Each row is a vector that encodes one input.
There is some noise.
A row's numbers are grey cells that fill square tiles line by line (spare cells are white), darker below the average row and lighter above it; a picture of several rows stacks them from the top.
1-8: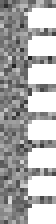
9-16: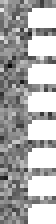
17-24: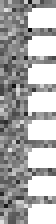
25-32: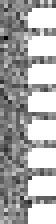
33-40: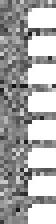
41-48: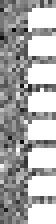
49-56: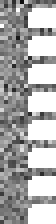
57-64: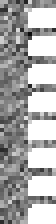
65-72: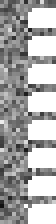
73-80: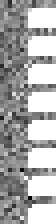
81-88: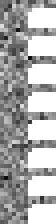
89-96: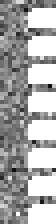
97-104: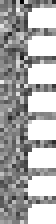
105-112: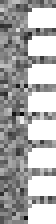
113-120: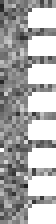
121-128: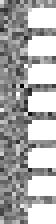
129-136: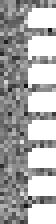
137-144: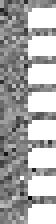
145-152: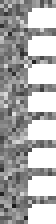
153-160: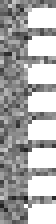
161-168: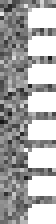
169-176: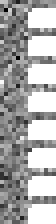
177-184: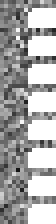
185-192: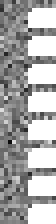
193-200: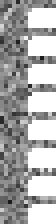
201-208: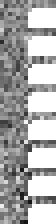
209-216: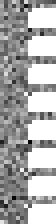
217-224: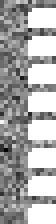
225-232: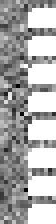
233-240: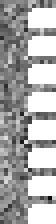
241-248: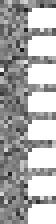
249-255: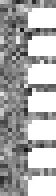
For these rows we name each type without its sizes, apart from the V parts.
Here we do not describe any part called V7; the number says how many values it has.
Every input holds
a point on a circle and a label, together with either four true/false values, or a list of values of V7.
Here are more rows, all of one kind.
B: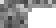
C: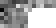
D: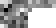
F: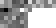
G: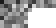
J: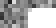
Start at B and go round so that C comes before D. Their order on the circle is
B, C, F, J, G, D.
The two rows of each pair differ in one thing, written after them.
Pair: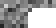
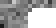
the place on the circle
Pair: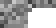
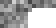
the label
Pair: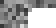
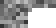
the label
